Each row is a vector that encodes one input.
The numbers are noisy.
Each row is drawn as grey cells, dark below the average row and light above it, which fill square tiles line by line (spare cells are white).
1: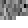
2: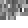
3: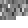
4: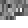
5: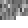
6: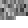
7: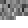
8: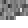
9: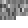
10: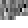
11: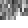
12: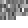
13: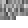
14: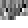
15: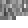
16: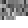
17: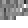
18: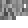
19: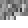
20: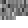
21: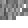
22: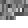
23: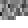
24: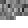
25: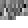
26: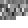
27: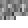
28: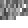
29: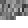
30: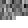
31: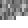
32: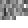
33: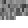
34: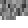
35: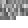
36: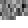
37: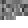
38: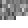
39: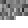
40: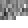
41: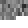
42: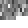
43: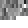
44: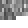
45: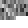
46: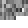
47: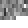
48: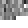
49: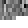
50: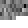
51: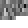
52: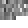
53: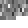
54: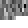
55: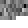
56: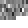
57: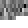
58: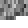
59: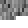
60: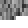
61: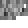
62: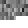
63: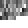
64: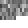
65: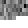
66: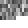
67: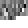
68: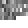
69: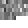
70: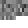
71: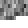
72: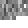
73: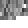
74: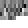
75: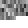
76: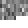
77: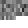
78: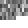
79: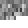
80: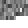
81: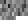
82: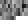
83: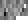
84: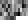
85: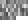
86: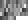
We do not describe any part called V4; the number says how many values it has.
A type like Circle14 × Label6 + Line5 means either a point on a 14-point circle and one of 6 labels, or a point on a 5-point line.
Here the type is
Bool × (Line5 + List2(V4)).
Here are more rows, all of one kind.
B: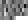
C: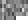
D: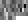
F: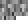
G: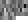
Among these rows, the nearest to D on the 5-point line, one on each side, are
B and G.
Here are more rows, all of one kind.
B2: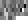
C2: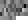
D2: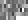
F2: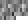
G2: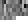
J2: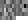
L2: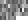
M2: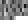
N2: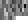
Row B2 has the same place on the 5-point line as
D2, L2 and N2.
